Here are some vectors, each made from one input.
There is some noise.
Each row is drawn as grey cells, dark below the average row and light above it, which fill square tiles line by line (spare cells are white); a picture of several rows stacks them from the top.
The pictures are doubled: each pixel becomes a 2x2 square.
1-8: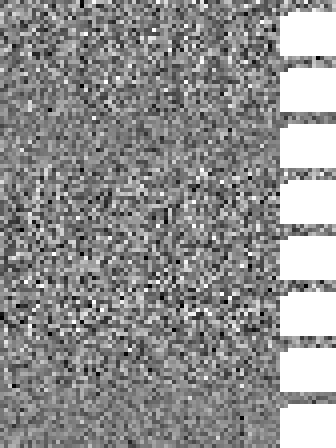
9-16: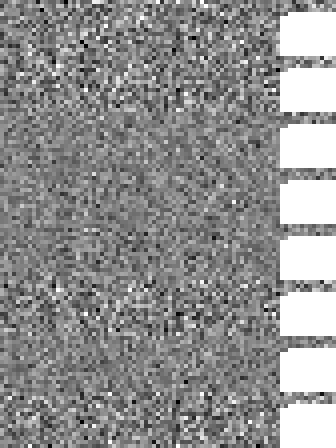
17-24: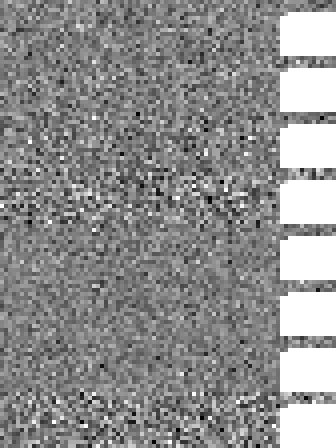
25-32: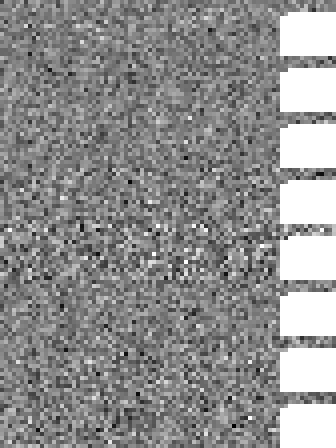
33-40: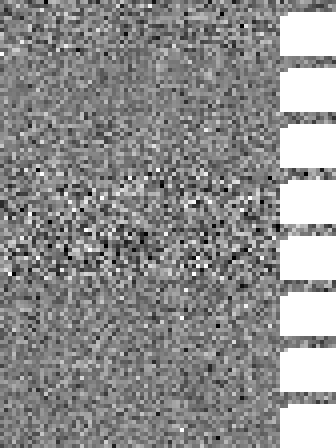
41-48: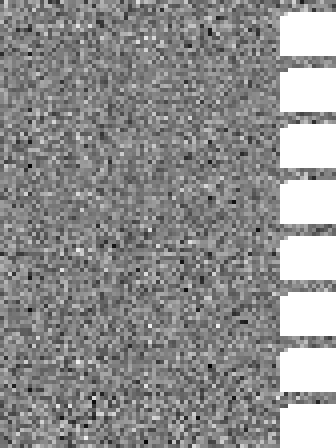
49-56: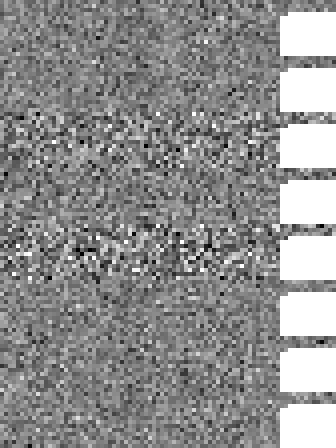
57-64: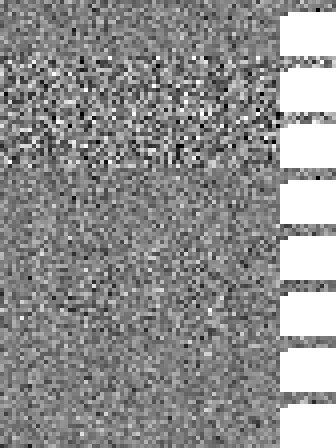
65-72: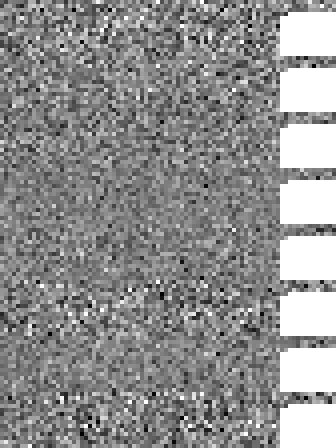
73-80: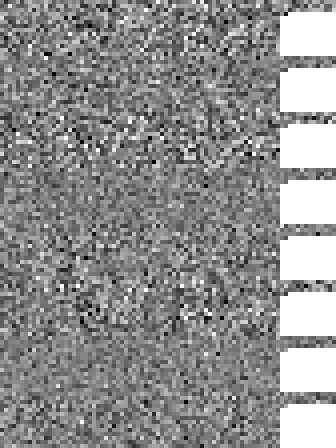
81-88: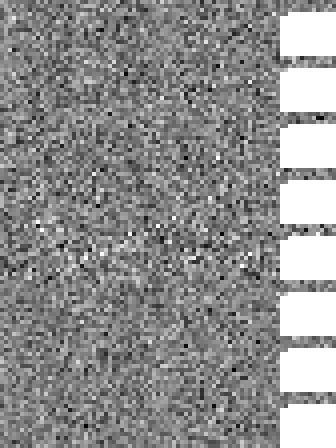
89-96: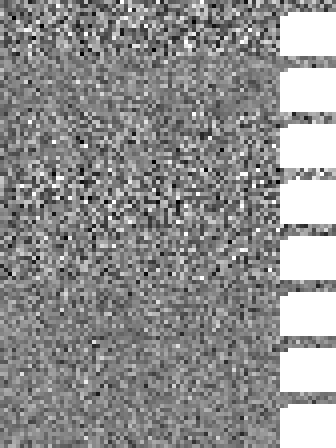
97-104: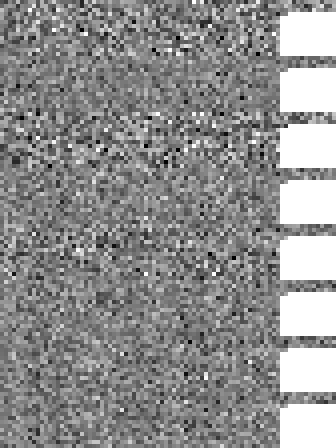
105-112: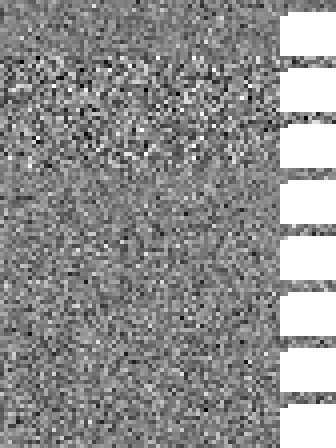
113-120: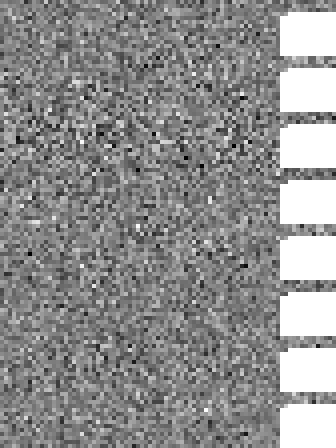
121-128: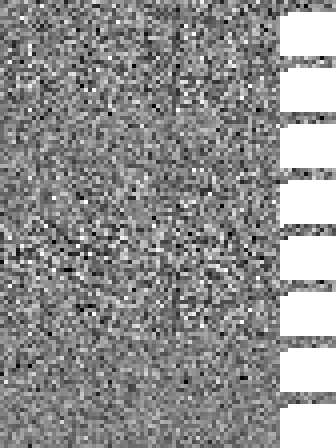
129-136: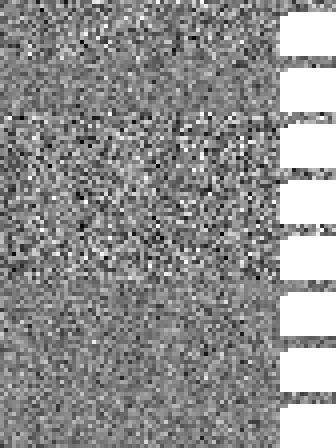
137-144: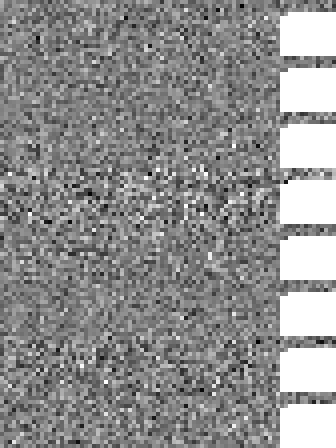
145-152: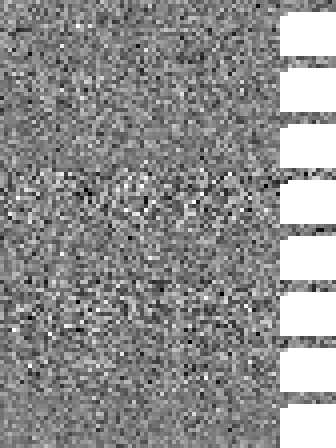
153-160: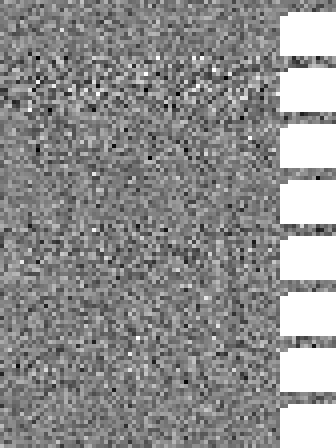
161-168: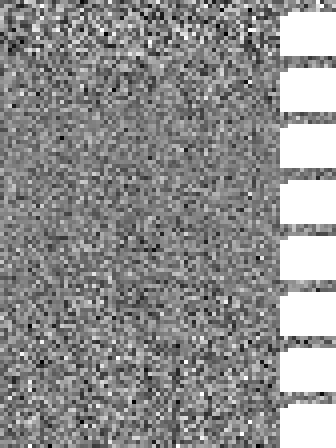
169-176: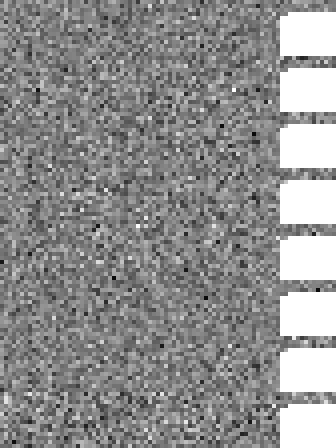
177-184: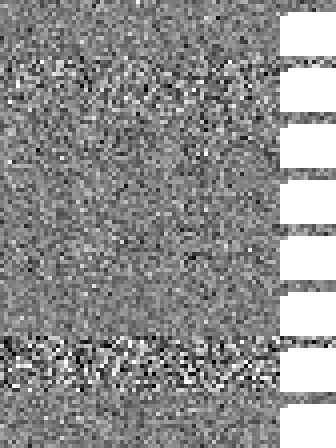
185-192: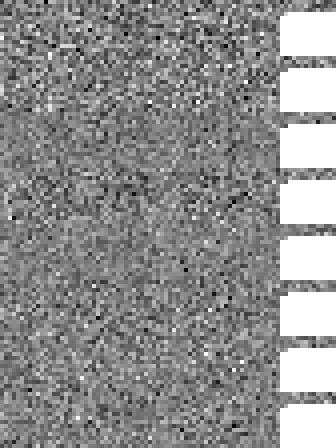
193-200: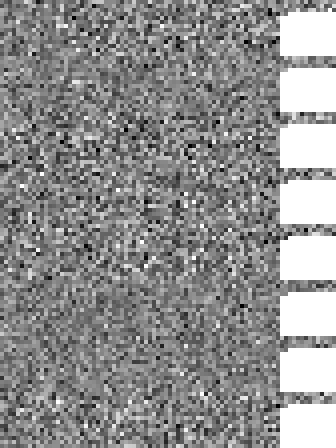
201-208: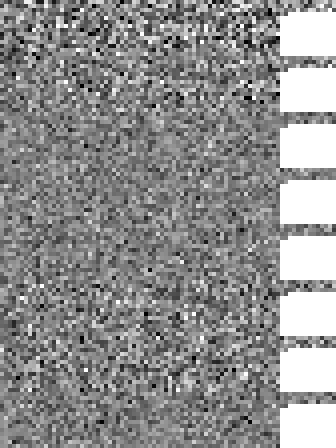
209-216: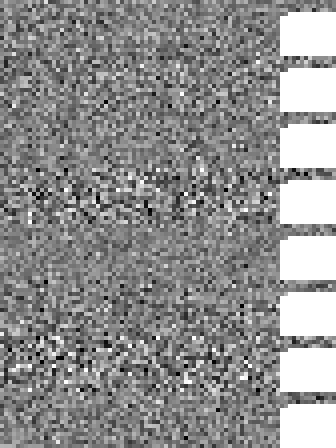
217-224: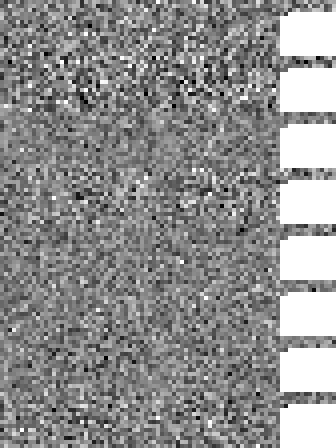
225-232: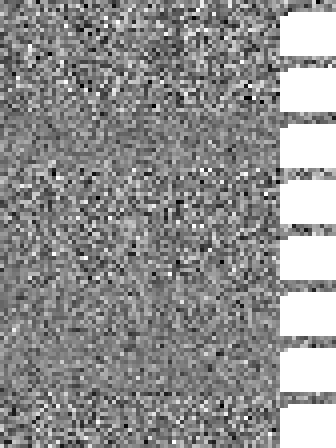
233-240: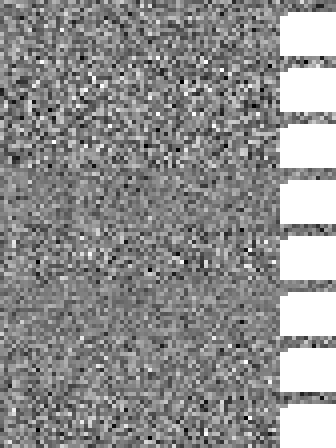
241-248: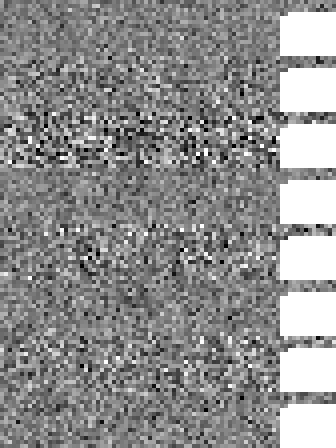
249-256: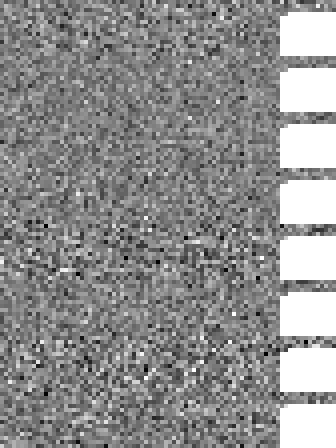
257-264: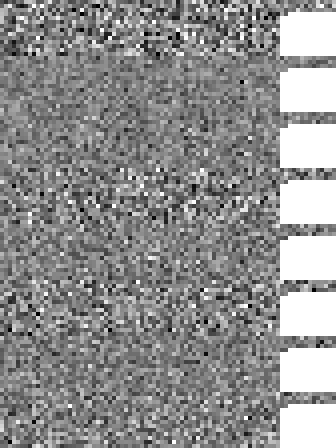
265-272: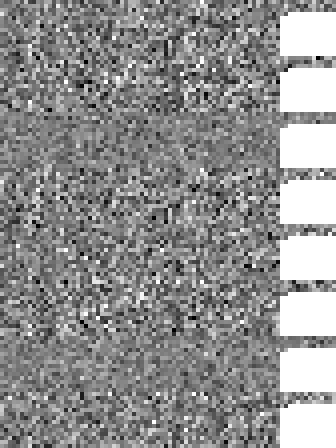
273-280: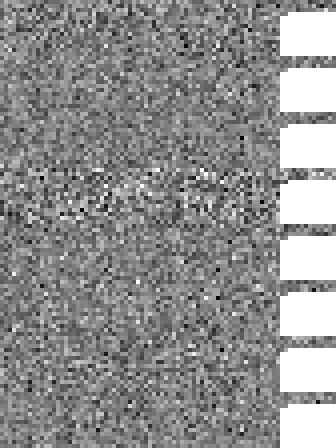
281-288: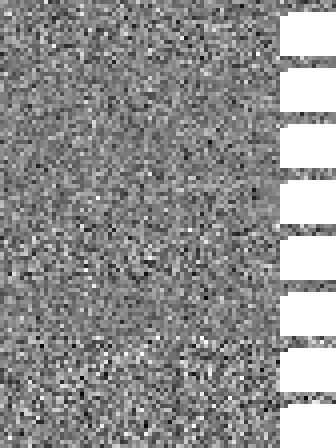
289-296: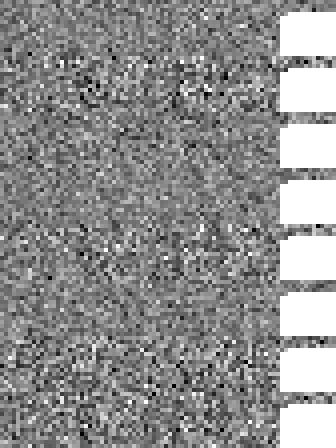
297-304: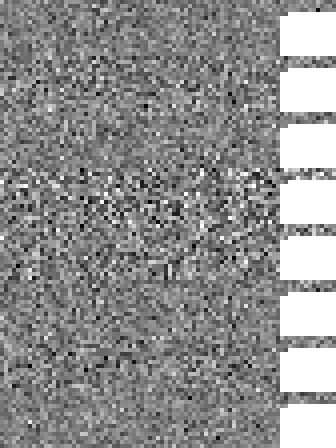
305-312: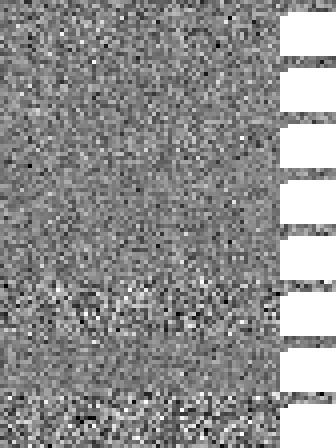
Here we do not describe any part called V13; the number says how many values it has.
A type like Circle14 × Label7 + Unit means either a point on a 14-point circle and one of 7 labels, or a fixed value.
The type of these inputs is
Line9 × (Line10 + Line14) + V13.
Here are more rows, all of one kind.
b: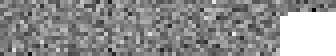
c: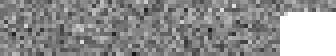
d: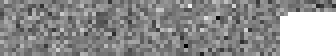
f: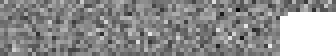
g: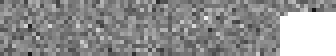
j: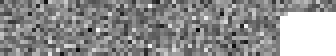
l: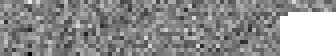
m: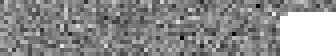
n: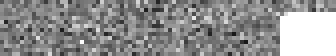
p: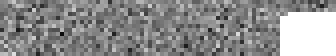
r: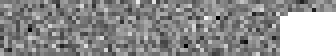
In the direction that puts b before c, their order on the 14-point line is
l, f, m, g, b, d, p, r, j, n, c.
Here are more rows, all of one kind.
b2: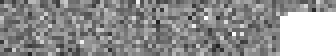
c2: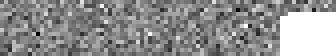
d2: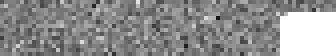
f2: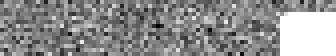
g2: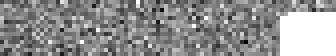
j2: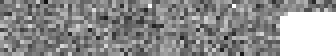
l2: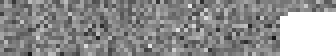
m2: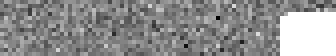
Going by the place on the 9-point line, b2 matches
d2 and g2.
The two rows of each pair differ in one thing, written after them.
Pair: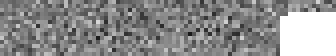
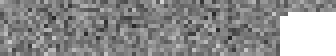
the place on the 10-point line
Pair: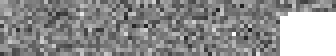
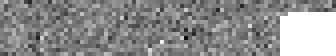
the place on the 9-point line
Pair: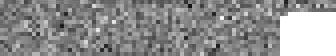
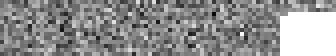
the place on the 10-point line
